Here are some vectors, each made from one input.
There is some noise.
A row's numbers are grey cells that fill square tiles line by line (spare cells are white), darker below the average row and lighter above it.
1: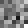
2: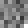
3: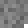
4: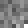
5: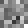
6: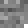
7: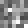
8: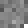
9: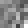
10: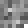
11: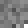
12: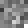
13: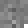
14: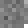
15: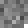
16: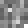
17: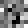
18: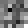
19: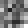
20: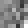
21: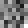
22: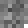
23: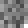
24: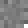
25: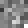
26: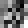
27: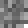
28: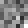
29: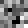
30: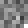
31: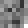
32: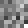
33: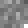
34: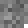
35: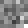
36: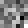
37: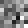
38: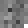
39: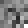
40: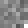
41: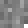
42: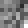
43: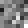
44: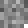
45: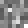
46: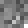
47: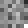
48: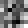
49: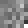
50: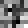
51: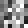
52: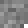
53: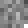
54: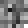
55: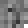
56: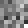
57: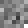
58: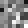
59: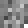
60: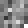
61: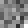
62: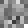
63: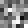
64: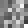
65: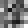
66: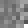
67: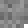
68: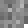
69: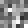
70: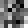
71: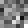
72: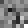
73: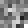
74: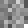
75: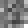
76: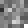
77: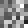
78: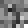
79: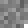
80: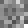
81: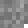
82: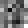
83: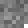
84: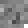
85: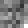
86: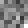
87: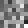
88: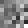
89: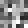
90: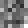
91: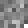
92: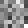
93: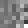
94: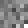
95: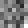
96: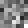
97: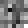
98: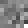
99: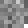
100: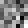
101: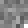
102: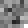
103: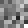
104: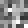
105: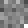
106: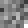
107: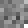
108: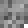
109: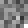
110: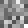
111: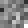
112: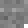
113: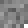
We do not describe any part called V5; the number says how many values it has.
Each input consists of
a true/false value, together with either a point on an 8-point line, or a value of V5.
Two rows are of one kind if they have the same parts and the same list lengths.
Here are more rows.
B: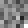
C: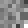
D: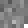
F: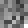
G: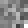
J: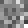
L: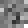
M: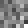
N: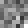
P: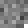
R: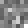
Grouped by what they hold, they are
B, C, G, J, L, N, R
D, F, M, P

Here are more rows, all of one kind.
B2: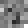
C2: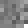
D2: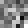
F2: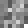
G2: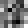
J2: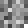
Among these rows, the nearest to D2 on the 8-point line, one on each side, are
F2 and G2.
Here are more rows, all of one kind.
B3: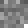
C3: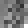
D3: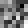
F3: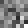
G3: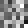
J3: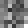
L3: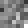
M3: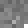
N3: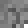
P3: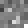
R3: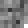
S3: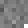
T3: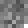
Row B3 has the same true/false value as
D3, L3 and R3.
